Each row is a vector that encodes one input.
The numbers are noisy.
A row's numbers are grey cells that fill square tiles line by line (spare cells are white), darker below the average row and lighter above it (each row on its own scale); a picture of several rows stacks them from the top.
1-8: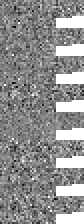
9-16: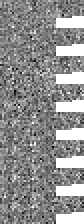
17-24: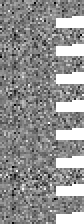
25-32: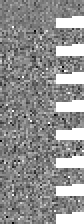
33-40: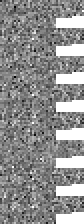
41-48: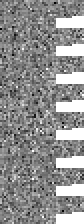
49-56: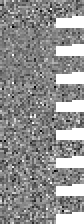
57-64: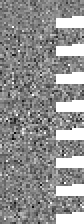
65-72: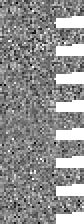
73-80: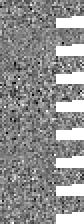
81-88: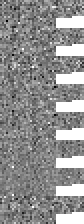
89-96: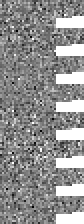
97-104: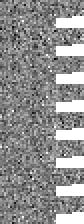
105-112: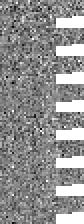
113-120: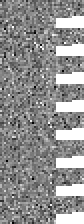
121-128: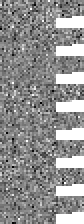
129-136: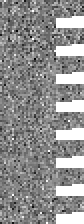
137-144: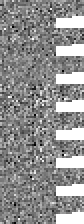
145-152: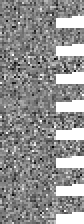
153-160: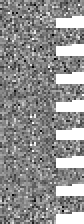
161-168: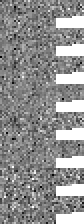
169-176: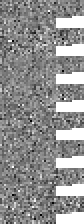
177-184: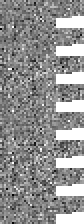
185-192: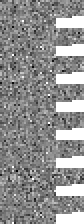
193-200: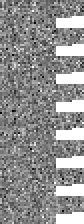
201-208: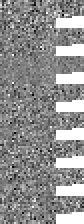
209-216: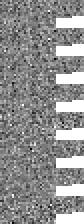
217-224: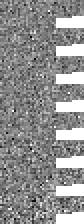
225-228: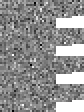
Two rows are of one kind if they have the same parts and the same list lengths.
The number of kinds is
3.
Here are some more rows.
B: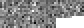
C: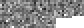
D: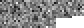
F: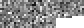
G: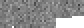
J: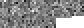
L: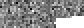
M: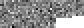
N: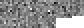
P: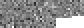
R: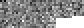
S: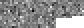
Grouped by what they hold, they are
B, J, L
C, D, F, G, N, P, R, S
M

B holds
a point on a 9-point circle.
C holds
a node of an 11-node tree and three true/false values.
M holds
a fixed value.
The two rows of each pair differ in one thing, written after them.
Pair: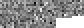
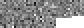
one of the three true/false values
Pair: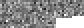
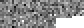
one of the three true/false values
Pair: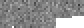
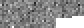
one of the three true/false values
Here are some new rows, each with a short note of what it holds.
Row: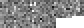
a point on a 9-point circle
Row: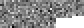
a fixed value
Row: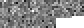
a point on a 9-point circle
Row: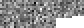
a node of an 11-node tree and three true/false values
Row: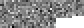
a fixed value
